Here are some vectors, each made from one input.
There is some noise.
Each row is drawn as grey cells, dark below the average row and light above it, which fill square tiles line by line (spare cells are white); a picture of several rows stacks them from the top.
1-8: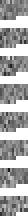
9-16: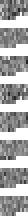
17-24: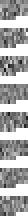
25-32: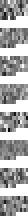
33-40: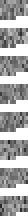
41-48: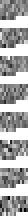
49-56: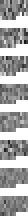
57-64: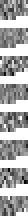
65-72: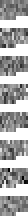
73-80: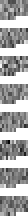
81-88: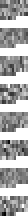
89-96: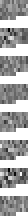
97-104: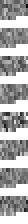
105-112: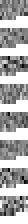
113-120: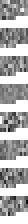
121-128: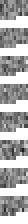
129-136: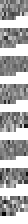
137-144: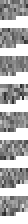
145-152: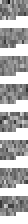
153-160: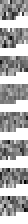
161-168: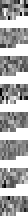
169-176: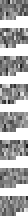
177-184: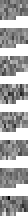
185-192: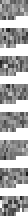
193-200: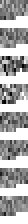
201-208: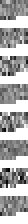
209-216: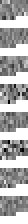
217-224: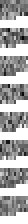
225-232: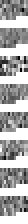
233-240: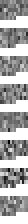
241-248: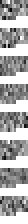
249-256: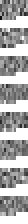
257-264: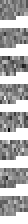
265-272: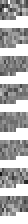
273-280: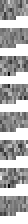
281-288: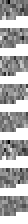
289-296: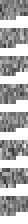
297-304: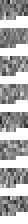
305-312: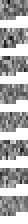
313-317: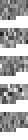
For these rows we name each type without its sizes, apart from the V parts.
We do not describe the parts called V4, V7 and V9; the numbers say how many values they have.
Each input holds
a value of V7, together with either a node of a tree, a value of V4 and a value of V9, or a list of points on a line.
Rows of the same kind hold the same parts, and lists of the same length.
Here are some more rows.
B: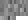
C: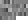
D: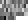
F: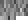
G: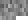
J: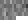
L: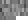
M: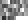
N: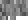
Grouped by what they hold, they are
B, D, L
C, M, N
F, J
G

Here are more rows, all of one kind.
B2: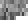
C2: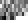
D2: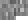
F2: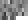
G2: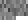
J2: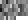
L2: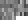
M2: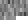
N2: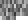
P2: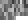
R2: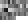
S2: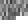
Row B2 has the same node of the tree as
G2, R2 and S2.
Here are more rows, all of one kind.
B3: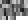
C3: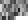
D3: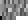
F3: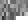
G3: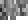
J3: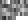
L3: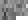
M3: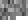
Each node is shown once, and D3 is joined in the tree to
F3 and L3.
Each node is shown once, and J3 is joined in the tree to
B3.
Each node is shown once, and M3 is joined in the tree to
F3.
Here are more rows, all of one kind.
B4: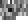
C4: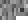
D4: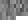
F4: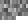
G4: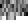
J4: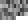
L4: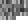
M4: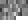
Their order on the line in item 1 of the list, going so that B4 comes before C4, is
D4, F4, G4, B4, L4, C4, J4, M4.
